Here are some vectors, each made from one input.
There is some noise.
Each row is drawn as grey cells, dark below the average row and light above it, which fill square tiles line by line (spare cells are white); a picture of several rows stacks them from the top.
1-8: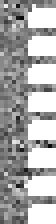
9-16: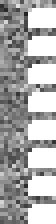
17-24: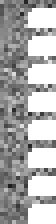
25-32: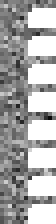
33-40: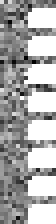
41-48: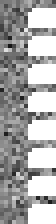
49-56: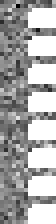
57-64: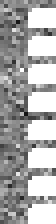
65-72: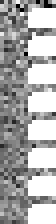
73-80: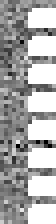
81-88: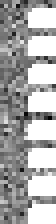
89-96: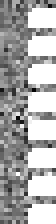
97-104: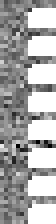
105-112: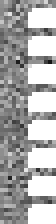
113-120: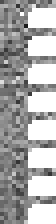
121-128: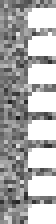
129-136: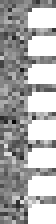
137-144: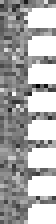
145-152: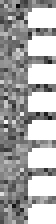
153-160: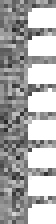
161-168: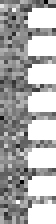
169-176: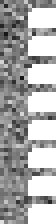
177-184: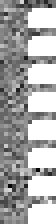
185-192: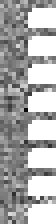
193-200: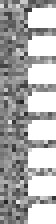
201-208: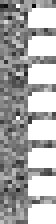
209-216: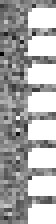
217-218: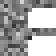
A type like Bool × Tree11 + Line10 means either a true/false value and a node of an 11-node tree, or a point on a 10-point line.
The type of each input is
Bool × Bool × Bool × Bool.
